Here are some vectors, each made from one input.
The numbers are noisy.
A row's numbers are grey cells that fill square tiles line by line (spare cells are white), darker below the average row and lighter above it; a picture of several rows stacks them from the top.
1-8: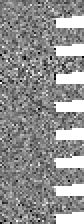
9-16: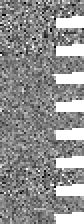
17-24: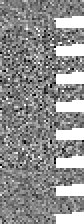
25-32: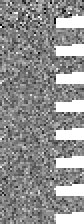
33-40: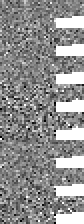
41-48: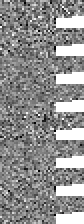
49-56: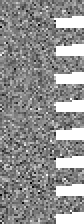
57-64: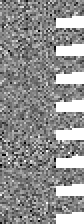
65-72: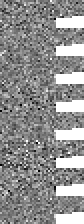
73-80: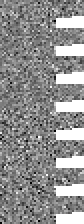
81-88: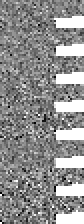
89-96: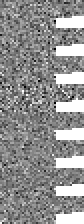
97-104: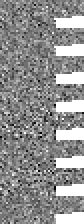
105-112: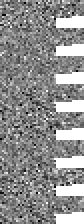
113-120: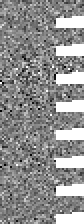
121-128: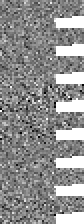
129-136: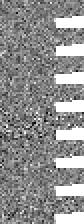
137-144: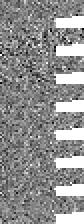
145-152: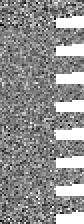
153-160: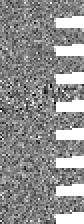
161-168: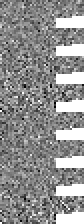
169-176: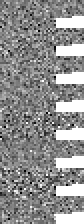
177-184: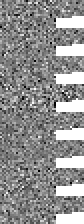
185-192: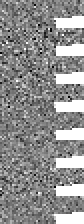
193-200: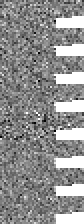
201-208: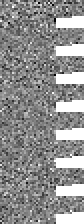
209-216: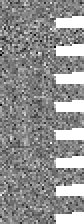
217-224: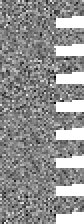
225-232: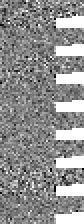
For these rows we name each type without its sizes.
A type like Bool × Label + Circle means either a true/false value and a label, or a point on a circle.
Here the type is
(Bool × Bool × Bool + List(Line)) × Tree.
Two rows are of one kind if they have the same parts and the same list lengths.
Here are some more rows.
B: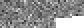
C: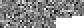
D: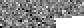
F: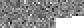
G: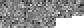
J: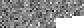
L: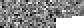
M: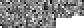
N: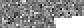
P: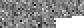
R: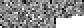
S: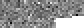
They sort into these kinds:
B, J, N, P, S
C, L
D, F
G
M, R

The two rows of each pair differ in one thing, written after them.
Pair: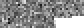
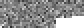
the node of the tree
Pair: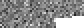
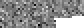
the node of the tree
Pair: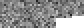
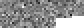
the place on the line in item 1 of the list
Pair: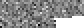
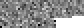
the place on the line in item 1 of the list
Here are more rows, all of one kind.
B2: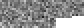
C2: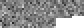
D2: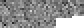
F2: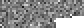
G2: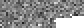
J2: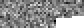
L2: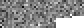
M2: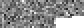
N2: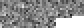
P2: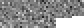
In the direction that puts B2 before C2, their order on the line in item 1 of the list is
G2, B2, J2, D2, L2, P2, F2, N2, C2, M2.
